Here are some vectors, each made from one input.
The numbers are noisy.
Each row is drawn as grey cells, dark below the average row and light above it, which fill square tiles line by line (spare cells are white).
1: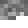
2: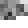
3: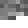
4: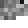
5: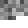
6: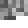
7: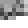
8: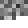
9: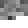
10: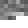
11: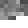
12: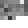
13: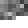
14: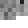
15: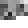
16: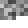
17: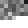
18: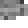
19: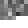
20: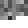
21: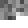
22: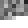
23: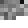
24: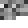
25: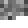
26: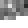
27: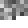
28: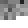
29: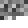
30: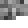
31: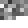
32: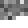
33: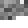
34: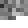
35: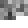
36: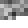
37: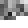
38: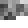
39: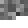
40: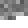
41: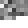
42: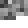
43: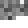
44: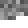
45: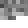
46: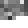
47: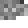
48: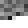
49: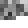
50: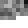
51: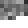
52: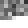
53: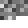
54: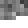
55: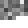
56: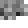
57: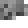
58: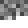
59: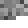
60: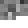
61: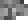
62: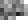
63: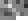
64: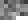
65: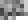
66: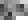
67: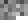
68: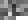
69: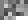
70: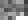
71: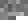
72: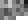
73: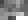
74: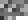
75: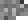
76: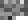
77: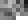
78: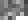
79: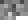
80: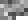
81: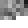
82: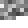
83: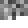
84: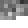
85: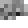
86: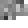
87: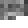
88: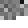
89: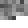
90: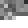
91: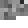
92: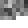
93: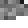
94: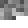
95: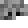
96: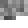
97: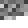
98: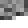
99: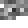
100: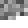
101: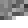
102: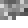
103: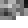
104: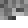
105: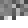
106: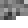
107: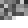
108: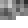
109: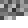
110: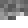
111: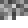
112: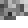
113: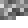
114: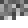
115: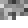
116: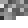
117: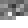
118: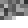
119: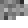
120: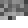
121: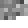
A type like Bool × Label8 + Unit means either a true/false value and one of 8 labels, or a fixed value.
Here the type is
Bool × Line4 + List2(Line6).
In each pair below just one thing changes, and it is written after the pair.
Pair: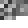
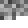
the true/false value
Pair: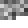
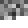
the place on the 4-point line
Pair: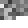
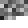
the place on the 4-point line
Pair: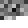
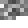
the place on the 4-point line
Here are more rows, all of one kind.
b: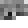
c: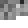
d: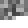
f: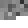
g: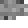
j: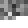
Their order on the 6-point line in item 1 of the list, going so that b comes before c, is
b, g, c, f, j, d.
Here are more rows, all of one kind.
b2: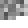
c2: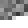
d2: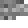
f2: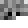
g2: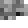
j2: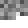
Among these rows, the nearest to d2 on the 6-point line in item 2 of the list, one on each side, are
c2 and g2.
